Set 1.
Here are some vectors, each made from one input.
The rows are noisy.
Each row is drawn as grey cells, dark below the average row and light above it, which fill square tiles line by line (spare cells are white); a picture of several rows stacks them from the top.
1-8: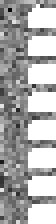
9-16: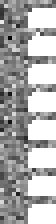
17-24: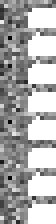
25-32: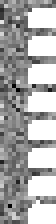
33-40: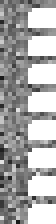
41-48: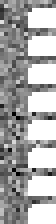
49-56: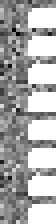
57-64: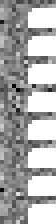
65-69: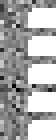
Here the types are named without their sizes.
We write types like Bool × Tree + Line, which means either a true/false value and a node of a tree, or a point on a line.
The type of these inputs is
Line + Tree.
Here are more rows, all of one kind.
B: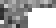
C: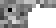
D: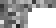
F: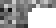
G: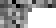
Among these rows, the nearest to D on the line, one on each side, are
B and G.
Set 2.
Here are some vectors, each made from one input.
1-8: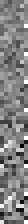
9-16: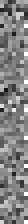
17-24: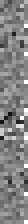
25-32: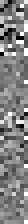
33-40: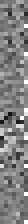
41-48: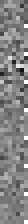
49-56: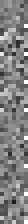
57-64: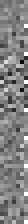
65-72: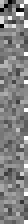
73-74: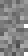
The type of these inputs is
Line5 + Line7.
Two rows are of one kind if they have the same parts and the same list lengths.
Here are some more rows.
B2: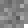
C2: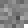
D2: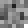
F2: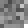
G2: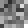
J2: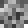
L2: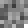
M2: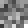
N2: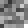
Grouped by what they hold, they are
B2, C2, F2, G2, J2, N2
D2, L2, M2

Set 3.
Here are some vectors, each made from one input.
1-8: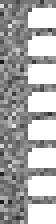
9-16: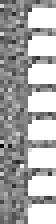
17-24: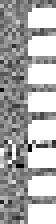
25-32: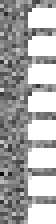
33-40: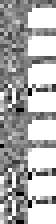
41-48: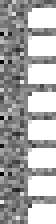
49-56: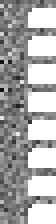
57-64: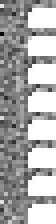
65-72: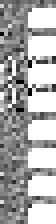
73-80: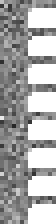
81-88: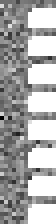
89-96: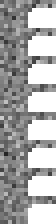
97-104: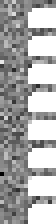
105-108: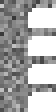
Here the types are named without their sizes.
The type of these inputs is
List(Line).
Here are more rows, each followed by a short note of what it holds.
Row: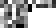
the empty list
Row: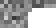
a list of two items
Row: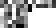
the empty list
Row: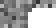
a list of two items
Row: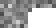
a list of one item
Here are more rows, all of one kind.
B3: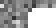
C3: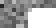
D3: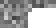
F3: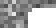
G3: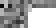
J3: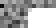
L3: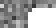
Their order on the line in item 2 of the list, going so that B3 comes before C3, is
G3, D3, B3, L3, J3, F3, C3.
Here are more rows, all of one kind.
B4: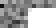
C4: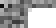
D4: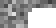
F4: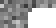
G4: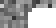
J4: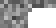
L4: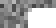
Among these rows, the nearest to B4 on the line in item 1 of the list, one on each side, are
C4 and L4.
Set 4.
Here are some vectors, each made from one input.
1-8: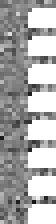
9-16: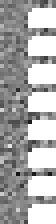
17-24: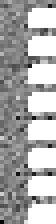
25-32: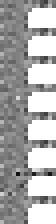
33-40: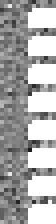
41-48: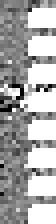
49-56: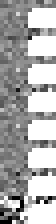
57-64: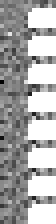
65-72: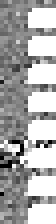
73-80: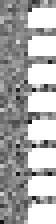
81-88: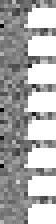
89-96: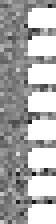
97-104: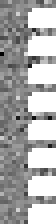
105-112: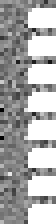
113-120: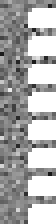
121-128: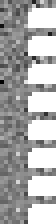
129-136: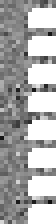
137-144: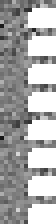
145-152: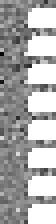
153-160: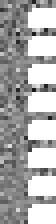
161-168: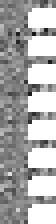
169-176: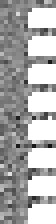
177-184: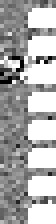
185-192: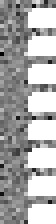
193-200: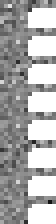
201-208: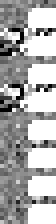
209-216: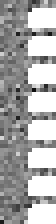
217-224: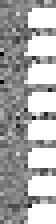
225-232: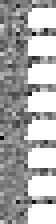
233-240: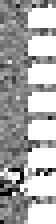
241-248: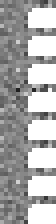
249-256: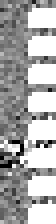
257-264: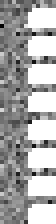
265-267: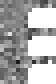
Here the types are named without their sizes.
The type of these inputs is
Bool × Bool × Bool + Circle + Unit.
